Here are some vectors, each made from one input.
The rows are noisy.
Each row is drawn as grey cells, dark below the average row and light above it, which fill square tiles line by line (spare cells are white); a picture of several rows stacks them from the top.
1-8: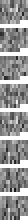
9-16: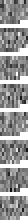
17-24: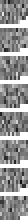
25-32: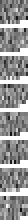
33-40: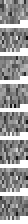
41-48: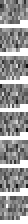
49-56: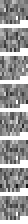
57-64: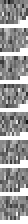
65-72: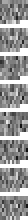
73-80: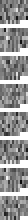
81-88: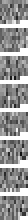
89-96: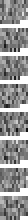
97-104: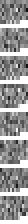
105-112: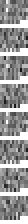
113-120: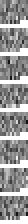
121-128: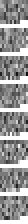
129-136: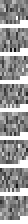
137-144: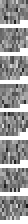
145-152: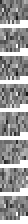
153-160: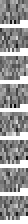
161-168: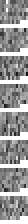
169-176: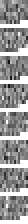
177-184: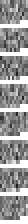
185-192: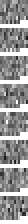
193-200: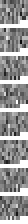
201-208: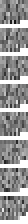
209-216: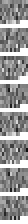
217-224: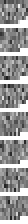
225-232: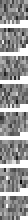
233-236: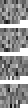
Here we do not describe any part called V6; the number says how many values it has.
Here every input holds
either a point on a 5-point circle and a true/false value, or a point on an 11-point circle, or a value of V6.
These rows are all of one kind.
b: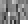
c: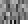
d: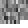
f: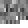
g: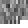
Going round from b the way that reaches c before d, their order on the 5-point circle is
b, c, g, d, f.
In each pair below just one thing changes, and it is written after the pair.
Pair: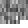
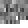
the place on the 5-point circle
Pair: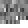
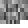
the true/false value
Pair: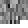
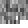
the place on the 5-point circle
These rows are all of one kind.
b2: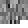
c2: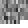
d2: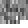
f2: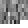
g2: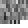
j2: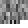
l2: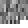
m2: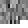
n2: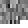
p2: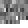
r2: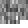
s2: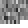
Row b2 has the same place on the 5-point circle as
j2, m2 and n2.
